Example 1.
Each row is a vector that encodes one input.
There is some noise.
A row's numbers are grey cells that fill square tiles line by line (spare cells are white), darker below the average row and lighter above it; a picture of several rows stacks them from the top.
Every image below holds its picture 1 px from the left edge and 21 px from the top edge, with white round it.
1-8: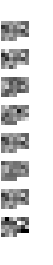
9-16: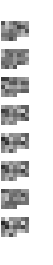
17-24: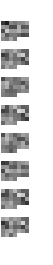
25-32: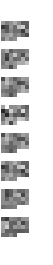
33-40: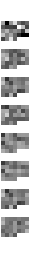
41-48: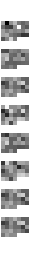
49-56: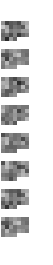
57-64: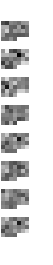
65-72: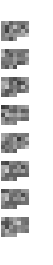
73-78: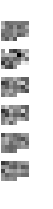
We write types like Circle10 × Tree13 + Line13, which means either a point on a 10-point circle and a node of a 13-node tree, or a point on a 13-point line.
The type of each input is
Line8.
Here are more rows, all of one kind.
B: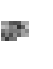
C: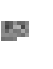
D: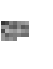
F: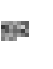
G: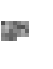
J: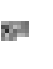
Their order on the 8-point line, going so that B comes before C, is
D, G, B, C, J, F.
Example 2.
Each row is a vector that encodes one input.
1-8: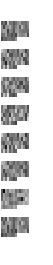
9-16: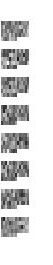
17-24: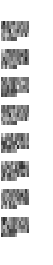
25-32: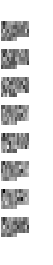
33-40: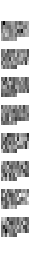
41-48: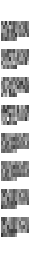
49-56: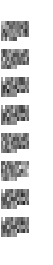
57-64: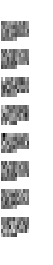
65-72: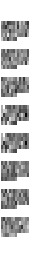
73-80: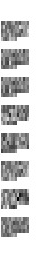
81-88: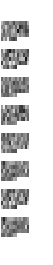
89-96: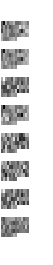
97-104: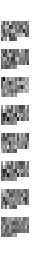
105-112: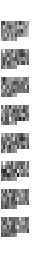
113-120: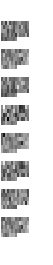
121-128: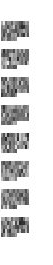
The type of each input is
Label6.
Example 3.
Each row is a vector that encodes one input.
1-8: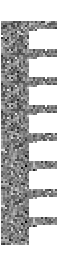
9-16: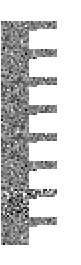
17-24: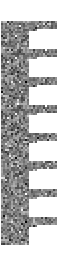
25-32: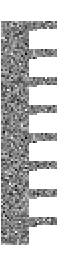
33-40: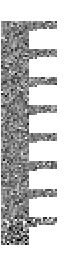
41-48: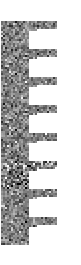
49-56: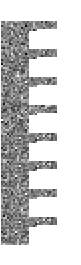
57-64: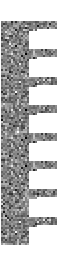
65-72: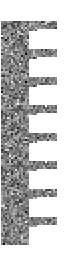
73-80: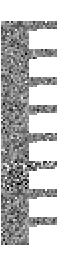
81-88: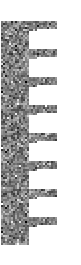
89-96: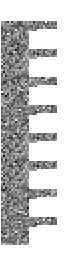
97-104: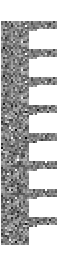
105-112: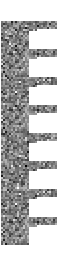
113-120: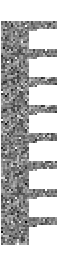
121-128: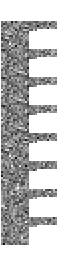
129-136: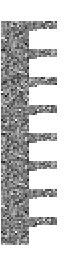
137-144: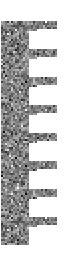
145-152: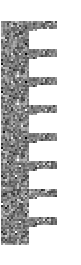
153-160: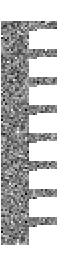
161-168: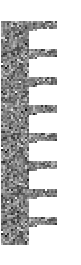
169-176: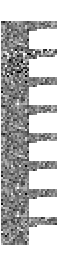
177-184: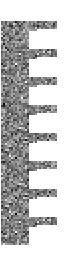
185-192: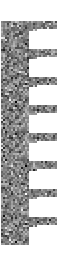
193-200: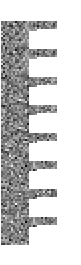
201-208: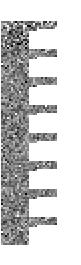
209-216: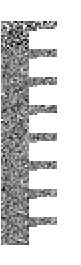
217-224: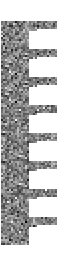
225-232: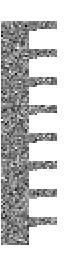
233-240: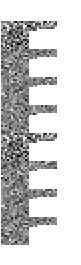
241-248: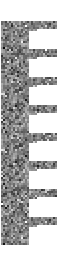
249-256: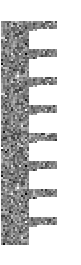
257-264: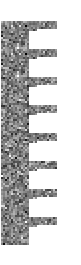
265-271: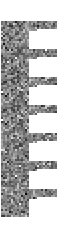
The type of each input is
Circle10 + Unit.
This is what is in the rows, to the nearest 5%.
About 95% of them hold a point on a 10-point circle. The rest hold a fixed value.
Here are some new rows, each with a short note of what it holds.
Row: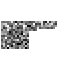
a fixed value
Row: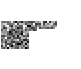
a fixed value
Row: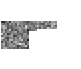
a point on a 10-point circle
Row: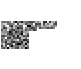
a fixed value
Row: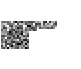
a fixed value
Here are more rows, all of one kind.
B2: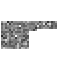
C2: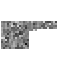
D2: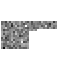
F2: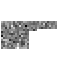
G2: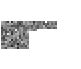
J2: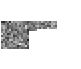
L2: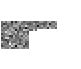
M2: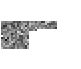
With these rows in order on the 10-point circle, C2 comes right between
F2 and J2.
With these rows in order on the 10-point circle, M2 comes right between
G2 and L2.
